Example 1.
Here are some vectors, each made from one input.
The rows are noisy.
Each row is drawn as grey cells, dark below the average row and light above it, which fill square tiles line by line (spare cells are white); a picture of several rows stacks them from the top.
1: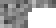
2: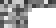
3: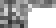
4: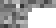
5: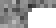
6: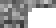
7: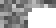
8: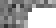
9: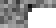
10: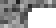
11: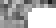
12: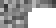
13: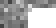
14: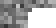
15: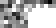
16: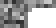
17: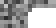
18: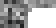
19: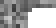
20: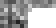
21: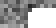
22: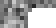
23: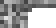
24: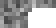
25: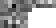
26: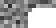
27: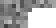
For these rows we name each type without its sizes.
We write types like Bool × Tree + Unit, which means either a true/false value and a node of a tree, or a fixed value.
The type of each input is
Label.
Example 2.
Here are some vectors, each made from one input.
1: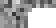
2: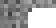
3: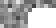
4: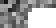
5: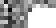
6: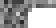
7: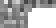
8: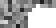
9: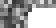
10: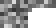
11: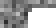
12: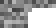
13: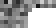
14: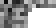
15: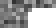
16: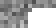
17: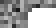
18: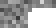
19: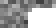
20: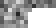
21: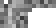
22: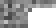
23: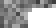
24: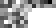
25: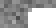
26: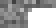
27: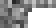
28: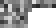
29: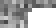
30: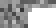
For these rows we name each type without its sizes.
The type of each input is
Tree.
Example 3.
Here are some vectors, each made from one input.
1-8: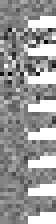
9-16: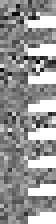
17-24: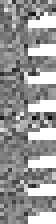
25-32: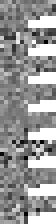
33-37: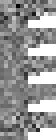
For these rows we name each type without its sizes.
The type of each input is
Line.
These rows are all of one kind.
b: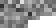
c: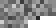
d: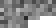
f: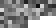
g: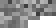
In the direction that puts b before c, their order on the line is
f, d, b, g, c.
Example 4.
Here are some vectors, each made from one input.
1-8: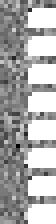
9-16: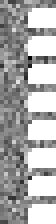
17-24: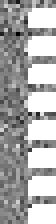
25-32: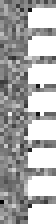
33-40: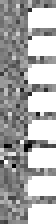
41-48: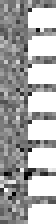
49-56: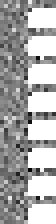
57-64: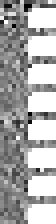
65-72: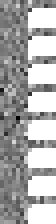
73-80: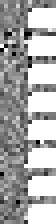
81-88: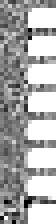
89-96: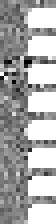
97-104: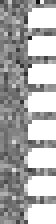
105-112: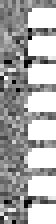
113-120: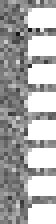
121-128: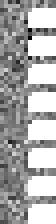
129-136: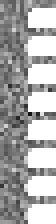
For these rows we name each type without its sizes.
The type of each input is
Tree + Unit.
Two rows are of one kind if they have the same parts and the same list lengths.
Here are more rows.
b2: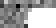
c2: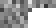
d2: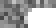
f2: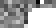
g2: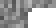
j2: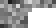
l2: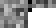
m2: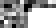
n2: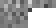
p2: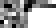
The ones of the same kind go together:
b2, c2, d2, f2, g2, j2, l2, n2
m2, p2

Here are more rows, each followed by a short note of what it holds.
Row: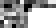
a fixed value
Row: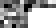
a fixed value
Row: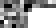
a fixed value
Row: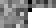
a node of a tree
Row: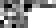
a fixed value
